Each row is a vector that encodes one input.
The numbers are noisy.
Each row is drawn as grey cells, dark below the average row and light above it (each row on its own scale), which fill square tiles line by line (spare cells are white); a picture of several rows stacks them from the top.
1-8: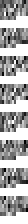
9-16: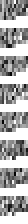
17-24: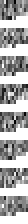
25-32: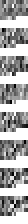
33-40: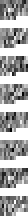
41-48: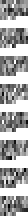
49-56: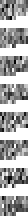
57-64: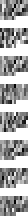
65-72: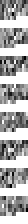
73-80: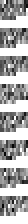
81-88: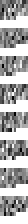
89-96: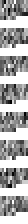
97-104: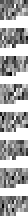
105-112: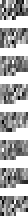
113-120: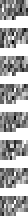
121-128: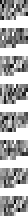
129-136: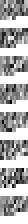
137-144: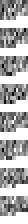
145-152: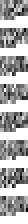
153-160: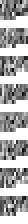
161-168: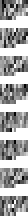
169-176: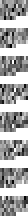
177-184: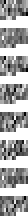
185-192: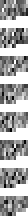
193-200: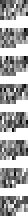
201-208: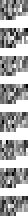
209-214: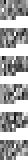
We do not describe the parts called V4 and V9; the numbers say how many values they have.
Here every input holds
a true/false value and a value of V4, together with either a node of a 7-node tree, or a value of V9.
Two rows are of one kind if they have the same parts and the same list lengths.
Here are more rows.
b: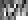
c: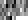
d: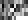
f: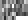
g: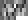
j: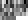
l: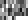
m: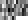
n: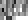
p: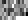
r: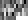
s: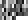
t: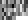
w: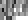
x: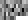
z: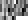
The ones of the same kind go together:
b, d, f, g, l, p, r, s
c, j, m, n, t, w, x, z

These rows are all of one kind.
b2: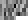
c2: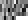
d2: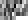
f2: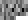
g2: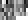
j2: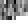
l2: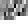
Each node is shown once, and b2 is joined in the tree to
d2, g2 and l2.
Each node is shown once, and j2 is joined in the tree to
d2.
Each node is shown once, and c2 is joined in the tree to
g2.
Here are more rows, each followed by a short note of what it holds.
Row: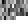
a true/false value, a value of V4 and a value of V9
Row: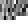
a node of a 7-node tree, a true/false value and a value of V4
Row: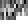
a true/false value, a value of V4 and a value of V9
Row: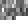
a true/false value, a value of V4 and a value of V9
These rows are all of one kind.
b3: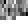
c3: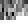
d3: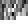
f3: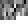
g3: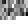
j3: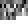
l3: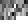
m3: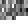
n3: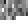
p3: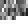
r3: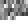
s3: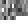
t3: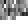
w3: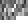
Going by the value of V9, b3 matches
f3, p3 and t3.
